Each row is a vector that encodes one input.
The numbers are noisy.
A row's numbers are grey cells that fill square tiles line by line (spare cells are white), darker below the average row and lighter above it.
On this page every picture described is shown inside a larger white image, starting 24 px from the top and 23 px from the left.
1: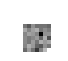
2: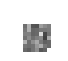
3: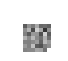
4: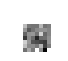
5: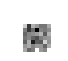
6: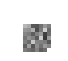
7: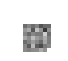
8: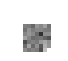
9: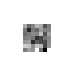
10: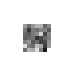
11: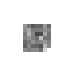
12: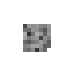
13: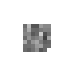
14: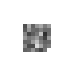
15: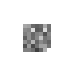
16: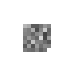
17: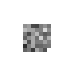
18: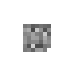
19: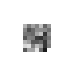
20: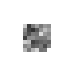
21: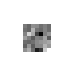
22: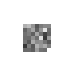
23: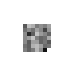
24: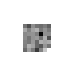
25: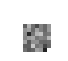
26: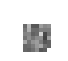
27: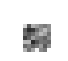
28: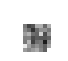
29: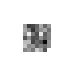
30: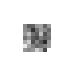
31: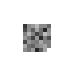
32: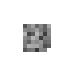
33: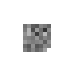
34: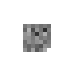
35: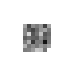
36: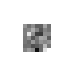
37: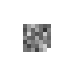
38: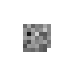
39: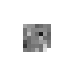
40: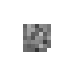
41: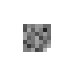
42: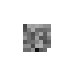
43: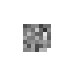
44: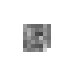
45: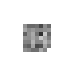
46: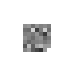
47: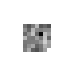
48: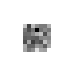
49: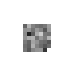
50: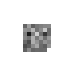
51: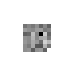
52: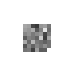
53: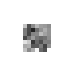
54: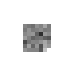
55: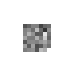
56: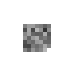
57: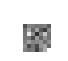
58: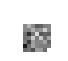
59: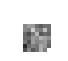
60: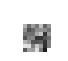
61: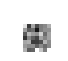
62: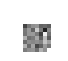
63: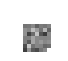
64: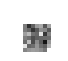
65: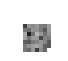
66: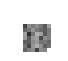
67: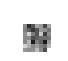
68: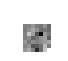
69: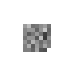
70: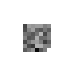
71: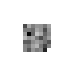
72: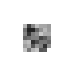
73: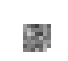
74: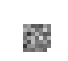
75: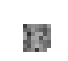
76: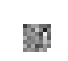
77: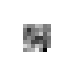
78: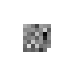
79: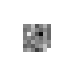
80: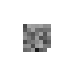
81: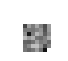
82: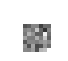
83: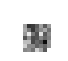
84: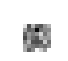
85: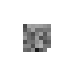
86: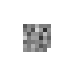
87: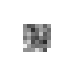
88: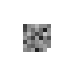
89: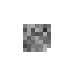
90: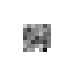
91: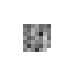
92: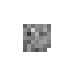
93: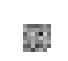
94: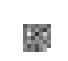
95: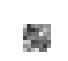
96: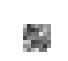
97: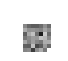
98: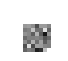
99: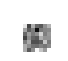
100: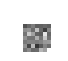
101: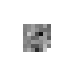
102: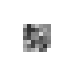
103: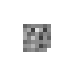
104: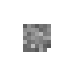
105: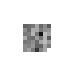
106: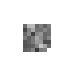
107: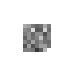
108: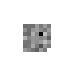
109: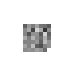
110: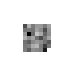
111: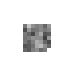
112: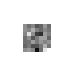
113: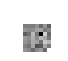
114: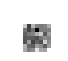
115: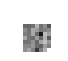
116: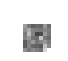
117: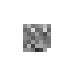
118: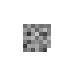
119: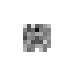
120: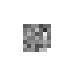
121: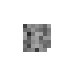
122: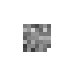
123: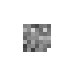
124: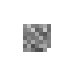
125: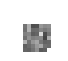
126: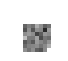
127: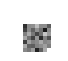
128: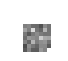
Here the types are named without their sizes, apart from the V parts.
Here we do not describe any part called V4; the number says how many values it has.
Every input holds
a node of a tree, together with either four true/false values, or a value of V4.
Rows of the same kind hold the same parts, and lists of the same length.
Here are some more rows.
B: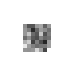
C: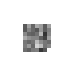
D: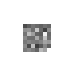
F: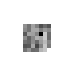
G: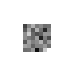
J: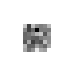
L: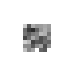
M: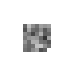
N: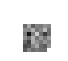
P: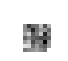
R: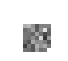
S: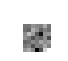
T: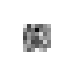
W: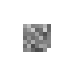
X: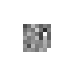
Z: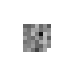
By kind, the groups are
B, J, L, P, T
C, D, F, G, M, N, R, S, W, X, Z

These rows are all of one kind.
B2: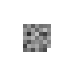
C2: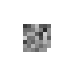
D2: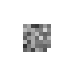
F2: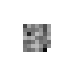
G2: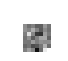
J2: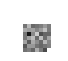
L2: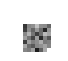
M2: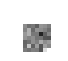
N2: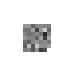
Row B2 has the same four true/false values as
D2 and J2.
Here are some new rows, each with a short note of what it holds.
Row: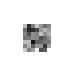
a node of a tree and a value of V4
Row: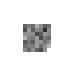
a node of a tree and four true/false values
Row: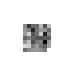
a node of a tree and a value of V4
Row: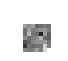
a node of a tree and four true/false values
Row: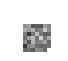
a node of a tree and four true/false values
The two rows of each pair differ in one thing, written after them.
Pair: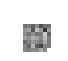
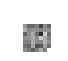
one of the four true/false values
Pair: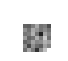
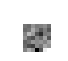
one of the four true/false values
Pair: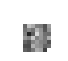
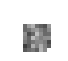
one of the four true/false values
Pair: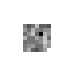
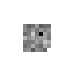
one of the four true/false values
